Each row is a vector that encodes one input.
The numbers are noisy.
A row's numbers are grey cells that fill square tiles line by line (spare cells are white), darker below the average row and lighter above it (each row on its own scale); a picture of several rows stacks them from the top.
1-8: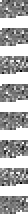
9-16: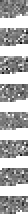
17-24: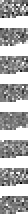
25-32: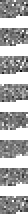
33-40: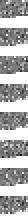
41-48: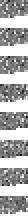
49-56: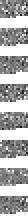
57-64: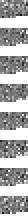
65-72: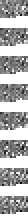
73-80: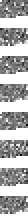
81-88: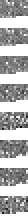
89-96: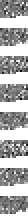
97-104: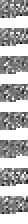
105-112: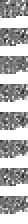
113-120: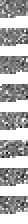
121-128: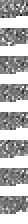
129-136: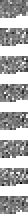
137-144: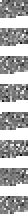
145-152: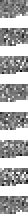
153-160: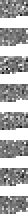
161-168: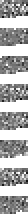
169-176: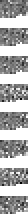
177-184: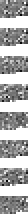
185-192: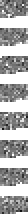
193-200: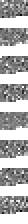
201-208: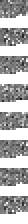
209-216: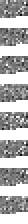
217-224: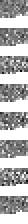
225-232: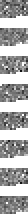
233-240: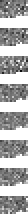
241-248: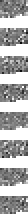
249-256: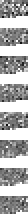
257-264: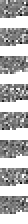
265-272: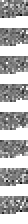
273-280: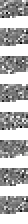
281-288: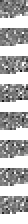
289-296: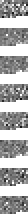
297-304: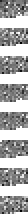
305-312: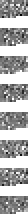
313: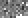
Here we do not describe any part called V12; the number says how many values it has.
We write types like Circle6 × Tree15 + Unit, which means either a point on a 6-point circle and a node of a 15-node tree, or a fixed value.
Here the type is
Bool × V12 + List3(Line7).
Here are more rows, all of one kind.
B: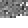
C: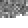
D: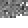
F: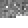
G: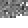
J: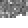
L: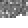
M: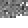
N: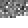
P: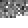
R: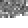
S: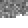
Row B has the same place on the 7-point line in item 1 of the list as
D, G and M.
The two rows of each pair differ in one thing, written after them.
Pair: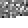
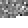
the value of V12
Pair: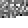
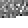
the value of V12
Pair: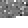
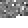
the true/false value
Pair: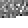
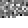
the value of V12
